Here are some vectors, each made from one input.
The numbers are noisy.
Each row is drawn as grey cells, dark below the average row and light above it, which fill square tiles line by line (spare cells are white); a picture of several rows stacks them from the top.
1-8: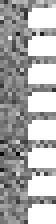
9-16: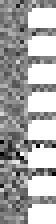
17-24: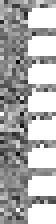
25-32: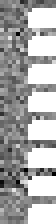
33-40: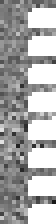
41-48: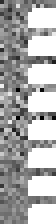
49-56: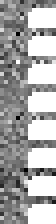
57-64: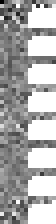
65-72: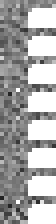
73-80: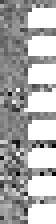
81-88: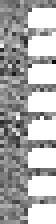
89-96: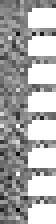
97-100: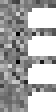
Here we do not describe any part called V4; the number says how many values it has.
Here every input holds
either one of 5 labels and a point on a 5-point line, or a list of up to two items, each a true/false value and a value of V4.
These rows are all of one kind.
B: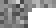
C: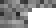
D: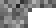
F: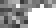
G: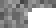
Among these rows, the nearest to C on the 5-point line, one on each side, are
D and F.
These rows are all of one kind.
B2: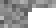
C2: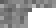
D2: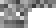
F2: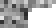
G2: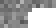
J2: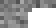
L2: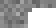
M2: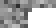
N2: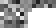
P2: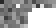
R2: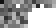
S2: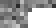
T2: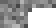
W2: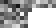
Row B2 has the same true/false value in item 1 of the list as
C2, G2 and T2.
